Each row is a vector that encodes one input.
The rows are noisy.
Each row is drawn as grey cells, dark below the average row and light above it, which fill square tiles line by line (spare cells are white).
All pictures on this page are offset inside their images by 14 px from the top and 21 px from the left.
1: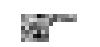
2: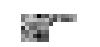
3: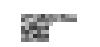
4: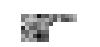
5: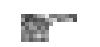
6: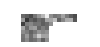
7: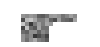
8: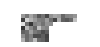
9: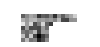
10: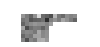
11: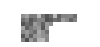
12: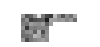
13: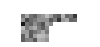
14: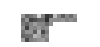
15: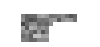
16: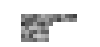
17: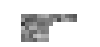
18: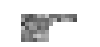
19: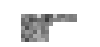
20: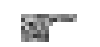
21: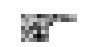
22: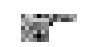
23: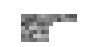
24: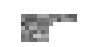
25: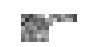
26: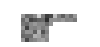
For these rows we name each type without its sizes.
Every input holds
a point on a line.
